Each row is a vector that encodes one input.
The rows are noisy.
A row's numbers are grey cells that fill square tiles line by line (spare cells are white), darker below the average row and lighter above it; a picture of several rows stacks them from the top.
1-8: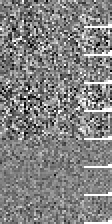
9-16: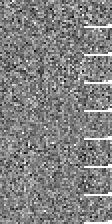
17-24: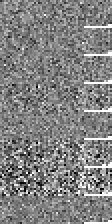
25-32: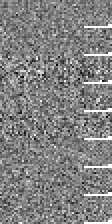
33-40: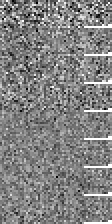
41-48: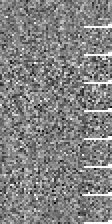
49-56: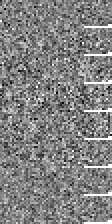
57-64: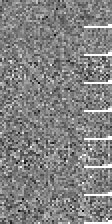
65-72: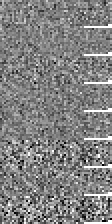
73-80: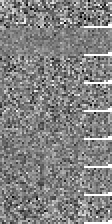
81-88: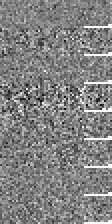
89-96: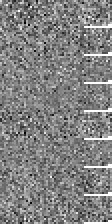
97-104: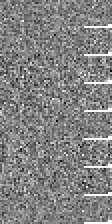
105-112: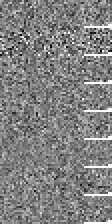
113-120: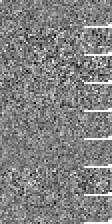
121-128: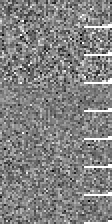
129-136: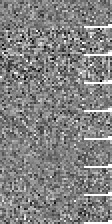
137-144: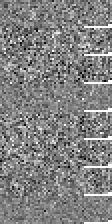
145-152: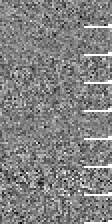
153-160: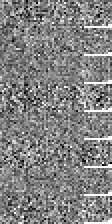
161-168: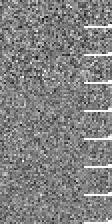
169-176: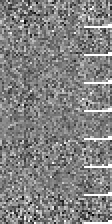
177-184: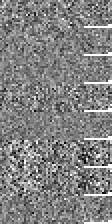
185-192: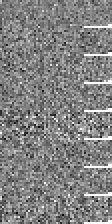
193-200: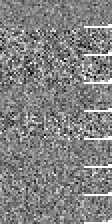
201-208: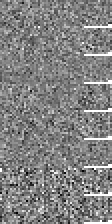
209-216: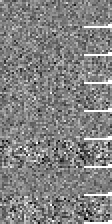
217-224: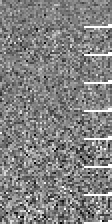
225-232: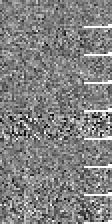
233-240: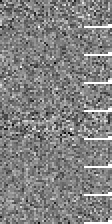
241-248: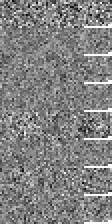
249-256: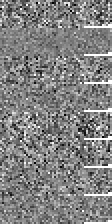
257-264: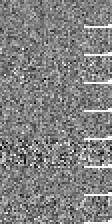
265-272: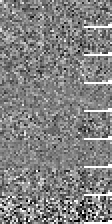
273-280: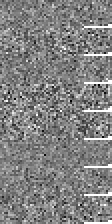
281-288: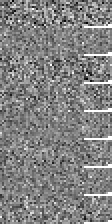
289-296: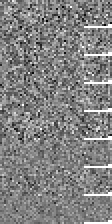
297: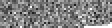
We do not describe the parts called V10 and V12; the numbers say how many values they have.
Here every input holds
either one of 11 labels, or a point on a 6-point line and a value of V10, or a true/false value and a value of V12.
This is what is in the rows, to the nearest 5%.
About 30% of them hold one of 11 labels. About 40% of them hold a point on a 6-point line and a value of V10. The rest hold a true/false value and a value of V12.
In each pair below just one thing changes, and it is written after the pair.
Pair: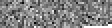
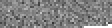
the value of V10
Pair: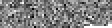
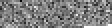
the value of V10
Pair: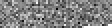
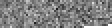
the place on the 6-point line
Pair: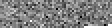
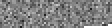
the place on the 6-point line
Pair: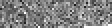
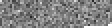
the value of V10
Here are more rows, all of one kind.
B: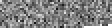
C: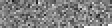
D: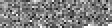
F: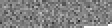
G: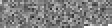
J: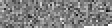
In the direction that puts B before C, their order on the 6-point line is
F, J, B, G, C, D.
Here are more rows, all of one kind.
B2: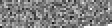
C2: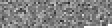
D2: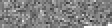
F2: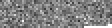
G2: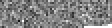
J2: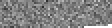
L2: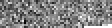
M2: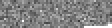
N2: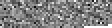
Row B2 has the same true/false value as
G2 and L2.
